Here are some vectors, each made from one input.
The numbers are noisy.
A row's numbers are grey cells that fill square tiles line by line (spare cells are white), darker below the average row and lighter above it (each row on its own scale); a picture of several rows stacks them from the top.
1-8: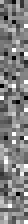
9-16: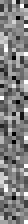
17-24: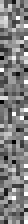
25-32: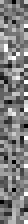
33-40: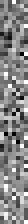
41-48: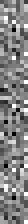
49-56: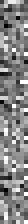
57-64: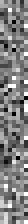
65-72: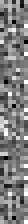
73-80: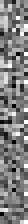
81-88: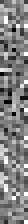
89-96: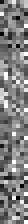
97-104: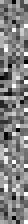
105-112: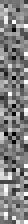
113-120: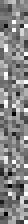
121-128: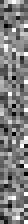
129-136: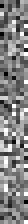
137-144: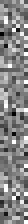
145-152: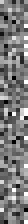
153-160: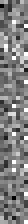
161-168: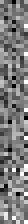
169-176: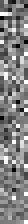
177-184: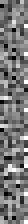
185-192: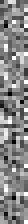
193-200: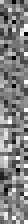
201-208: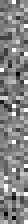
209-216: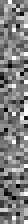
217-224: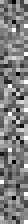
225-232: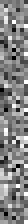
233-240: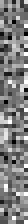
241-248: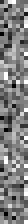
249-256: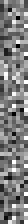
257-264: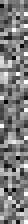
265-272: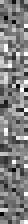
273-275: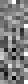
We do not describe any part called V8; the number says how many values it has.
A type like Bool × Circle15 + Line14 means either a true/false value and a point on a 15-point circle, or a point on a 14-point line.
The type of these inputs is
List2(Bool × V8 + Line5).
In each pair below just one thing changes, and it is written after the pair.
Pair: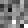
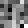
the true/false value in item 1 of the list
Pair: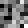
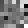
the value of V8 in item 1 of the list
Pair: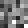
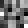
the true/false value in item 1 of the list
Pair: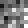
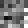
the true/false value in item 1 of the list
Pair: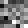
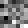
the true/false value in item 2 of the list
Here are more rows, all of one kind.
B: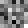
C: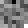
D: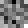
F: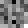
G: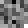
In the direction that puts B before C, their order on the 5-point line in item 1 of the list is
B, F, G, C, D.
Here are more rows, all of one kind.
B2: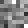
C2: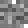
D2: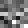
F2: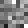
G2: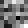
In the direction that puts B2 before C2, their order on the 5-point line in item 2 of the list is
F2, B2, C2, G2, D2.
